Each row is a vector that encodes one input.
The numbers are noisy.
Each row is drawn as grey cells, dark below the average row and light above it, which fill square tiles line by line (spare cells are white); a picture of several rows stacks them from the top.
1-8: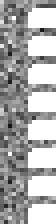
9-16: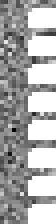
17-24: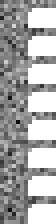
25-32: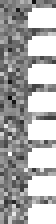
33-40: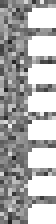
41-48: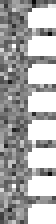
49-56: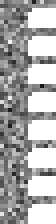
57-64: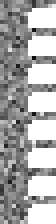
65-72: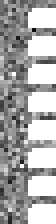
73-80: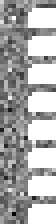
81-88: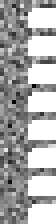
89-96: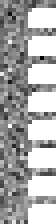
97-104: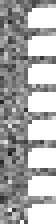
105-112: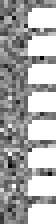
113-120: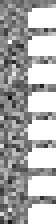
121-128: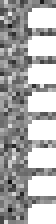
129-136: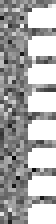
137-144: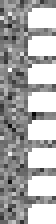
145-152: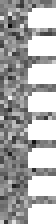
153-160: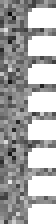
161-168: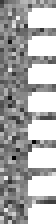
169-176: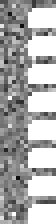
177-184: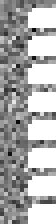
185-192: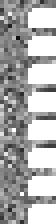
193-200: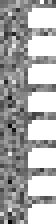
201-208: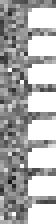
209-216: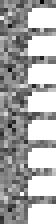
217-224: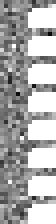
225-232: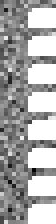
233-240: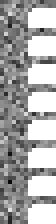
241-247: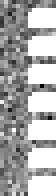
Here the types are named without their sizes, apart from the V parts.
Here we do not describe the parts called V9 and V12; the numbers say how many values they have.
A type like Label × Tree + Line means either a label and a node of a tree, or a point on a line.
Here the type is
(Bool × Bool × Bool × Bool + V12) × Tree + V9.
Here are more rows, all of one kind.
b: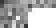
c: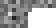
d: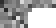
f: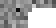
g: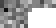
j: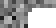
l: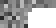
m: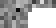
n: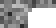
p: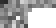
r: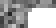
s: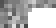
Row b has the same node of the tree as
d, g, p and s.
